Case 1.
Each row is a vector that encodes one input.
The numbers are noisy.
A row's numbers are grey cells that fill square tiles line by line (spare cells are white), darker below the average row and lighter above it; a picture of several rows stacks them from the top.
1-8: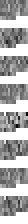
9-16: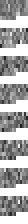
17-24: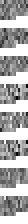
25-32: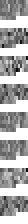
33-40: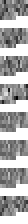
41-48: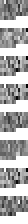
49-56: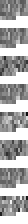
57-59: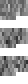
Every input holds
one of 7 labels and a true/false value.
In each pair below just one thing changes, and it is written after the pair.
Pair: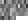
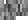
the label
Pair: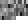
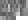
the label
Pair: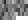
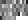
the true/false value
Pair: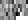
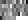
the label
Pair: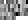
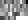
the label
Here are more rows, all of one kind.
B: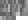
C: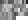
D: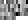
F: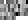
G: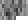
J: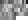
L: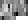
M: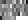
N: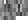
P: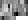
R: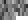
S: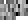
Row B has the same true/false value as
G, N and R.
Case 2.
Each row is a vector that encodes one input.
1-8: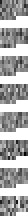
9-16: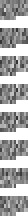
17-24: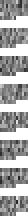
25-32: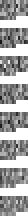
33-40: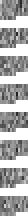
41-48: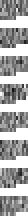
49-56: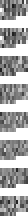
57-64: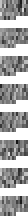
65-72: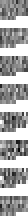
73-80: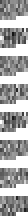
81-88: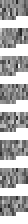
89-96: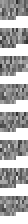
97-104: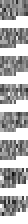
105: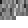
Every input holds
a list of up to two points on a 9-point line.
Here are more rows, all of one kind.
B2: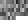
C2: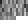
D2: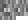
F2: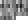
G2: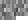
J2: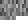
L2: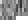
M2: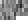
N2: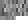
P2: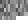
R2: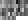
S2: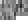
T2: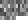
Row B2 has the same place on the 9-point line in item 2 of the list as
F2, M2 and S2.
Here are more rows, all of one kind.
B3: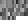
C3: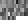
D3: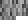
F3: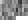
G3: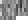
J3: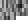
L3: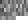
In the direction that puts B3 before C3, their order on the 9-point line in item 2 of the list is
L3, D3, J3, B3, C3, F3, G3.
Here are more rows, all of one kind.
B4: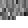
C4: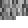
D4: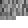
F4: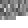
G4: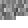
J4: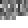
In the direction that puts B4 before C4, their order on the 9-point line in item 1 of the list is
B4, C4, D4, J4, F4, G4.
